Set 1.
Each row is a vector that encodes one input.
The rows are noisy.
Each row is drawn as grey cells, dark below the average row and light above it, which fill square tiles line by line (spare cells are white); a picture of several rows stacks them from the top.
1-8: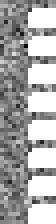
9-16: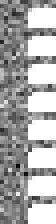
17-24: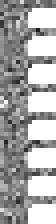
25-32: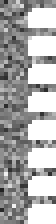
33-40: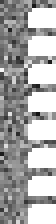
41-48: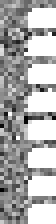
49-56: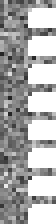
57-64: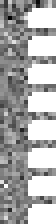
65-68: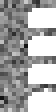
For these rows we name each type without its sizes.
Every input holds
a label.
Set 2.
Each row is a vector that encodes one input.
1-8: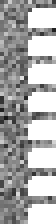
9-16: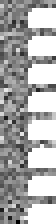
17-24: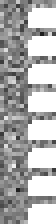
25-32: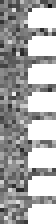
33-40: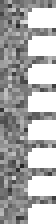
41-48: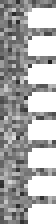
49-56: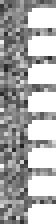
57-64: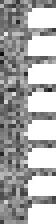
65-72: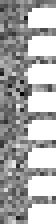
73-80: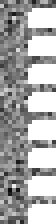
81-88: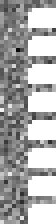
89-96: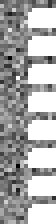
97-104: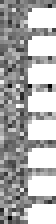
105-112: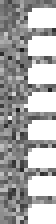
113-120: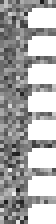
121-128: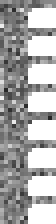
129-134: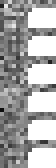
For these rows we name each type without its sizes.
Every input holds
a label.
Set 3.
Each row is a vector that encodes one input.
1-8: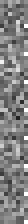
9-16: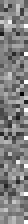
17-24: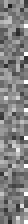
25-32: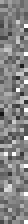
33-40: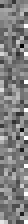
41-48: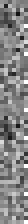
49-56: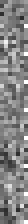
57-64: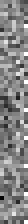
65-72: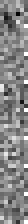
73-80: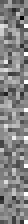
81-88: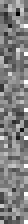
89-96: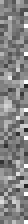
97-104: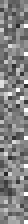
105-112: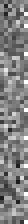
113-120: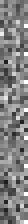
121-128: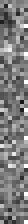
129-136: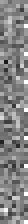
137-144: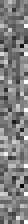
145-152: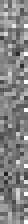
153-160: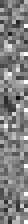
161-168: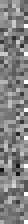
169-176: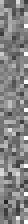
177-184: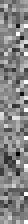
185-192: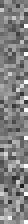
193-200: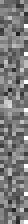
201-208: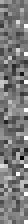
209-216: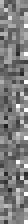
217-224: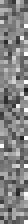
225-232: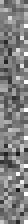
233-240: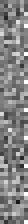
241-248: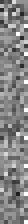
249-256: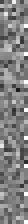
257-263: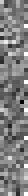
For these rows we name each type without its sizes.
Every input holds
a node of a tree.
